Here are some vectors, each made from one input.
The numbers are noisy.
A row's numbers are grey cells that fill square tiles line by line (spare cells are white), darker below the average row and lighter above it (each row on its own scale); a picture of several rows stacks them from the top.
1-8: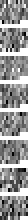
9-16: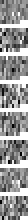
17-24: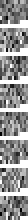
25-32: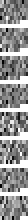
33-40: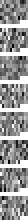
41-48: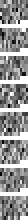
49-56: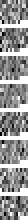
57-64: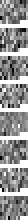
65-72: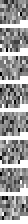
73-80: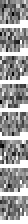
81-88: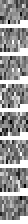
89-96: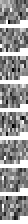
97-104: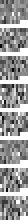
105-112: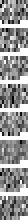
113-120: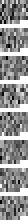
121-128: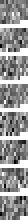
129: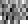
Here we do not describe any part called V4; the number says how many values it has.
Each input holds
three true/false values, together with either a point on a 5-point line, or a value of V4.
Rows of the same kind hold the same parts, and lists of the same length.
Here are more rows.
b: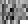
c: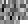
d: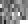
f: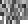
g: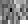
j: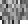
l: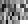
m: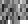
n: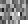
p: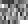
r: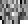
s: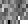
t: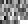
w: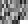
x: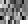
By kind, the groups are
b, c, f, g, l, m
d, j, n, p, r, s, t, w, x

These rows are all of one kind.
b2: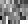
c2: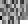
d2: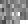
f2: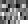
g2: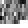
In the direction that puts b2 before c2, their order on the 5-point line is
g2, b2, c2, f2, d2.
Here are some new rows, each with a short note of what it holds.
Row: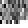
three true/false values and a value of V4
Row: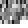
a point on a 5-point line and three true/false values
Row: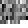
three true/false values and a value of V4
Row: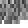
three true/false values and a value of V4
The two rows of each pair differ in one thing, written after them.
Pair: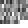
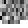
the place on the 5-point line
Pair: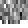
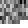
the place on the 5-point line
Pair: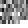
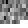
one of the three true/false values
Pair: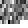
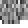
one of the three true/false values
